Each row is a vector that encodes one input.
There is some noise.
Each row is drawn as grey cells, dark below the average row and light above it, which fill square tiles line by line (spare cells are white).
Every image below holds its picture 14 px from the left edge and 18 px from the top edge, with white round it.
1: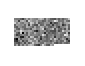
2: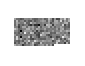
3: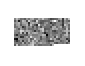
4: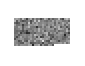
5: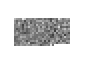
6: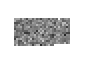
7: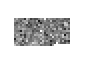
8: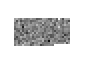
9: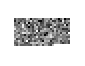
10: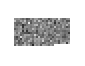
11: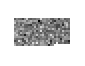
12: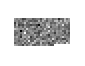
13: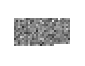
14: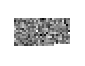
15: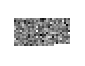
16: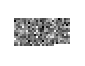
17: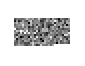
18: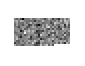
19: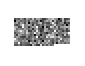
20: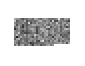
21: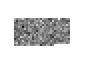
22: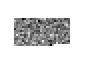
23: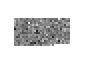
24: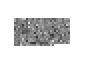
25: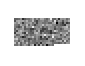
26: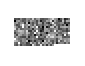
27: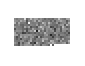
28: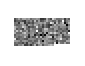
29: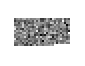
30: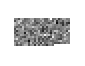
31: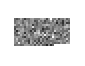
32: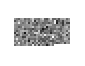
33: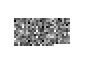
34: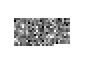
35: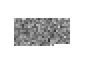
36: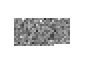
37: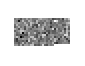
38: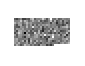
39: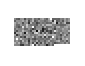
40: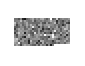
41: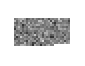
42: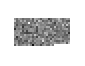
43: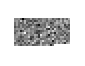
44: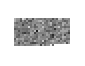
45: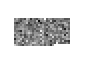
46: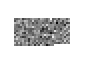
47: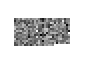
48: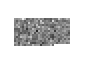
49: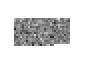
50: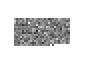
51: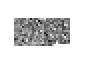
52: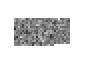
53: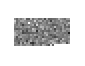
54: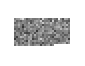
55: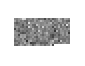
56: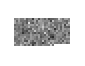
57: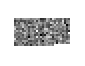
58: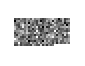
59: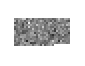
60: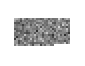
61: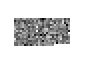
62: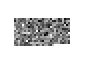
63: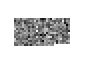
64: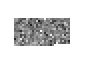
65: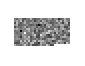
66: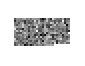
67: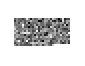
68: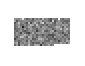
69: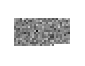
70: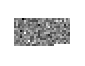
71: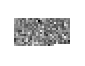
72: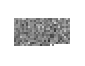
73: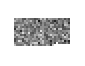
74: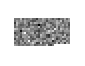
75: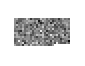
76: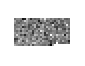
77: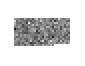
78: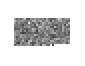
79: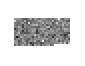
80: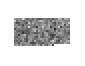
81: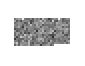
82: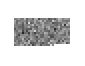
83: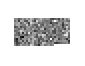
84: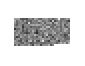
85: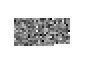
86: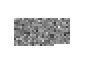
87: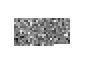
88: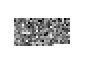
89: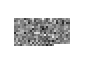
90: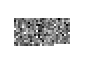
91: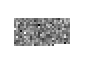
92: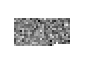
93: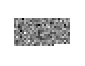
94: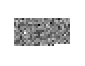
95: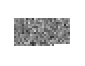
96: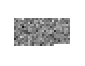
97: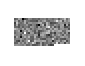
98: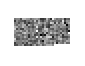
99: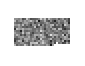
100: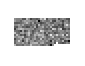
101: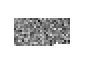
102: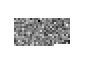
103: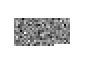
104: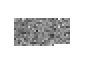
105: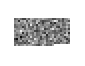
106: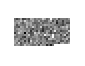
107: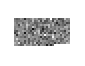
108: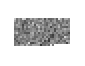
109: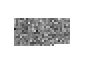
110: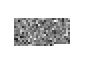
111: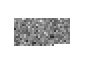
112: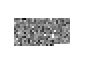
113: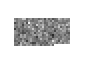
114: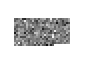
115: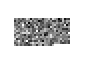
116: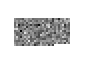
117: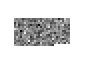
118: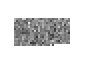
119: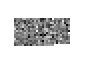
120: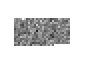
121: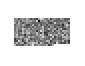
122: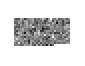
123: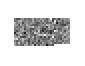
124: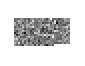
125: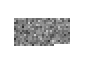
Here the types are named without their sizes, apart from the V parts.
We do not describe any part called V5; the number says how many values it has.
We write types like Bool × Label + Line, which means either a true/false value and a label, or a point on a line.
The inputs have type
(Bool × Tree + Unit) × V5.
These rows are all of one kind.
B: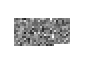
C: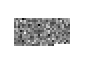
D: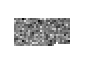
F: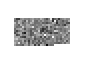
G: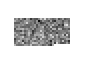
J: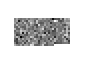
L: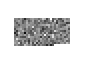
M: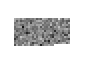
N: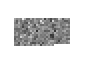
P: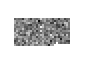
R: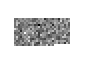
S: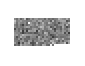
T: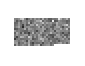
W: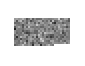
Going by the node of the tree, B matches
C, D, P and S.
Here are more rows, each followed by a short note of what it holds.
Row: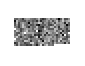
a value of V5
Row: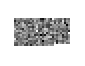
a value of V5
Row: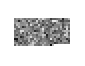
a node of a tree, a true/false value and a value of V5
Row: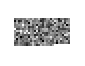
a value of V5
